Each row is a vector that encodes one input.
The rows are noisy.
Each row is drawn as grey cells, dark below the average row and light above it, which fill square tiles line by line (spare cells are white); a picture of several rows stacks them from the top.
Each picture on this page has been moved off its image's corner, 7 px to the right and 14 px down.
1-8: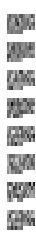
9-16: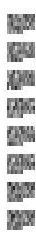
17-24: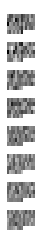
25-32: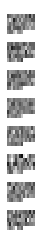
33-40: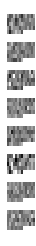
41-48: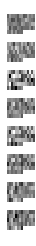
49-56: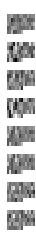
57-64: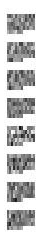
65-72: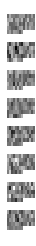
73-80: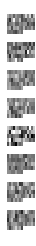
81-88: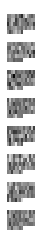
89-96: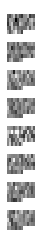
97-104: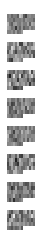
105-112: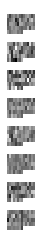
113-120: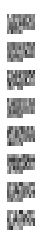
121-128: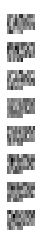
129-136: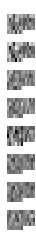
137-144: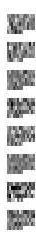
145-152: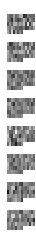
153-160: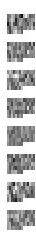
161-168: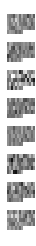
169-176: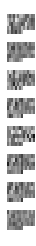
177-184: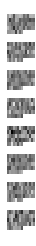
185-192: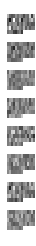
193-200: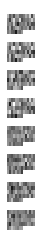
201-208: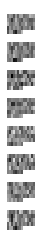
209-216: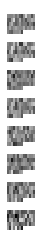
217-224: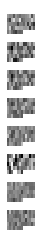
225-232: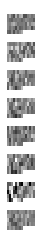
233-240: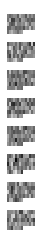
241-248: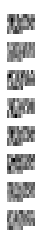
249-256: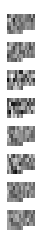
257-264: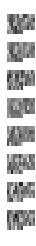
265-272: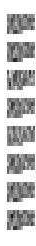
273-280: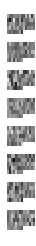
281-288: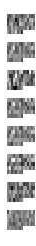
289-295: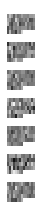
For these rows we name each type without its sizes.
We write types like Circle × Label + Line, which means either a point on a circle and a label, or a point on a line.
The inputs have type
List(Line) + Tree.
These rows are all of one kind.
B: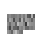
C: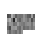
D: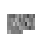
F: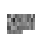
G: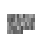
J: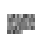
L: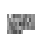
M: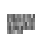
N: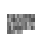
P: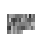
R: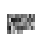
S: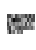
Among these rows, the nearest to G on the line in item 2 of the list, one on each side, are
C and F.
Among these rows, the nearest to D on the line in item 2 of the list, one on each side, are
B and C.
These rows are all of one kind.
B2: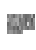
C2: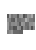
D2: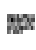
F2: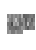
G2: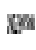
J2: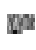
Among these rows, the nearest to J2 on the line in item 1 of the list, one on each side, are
C2 and G2.
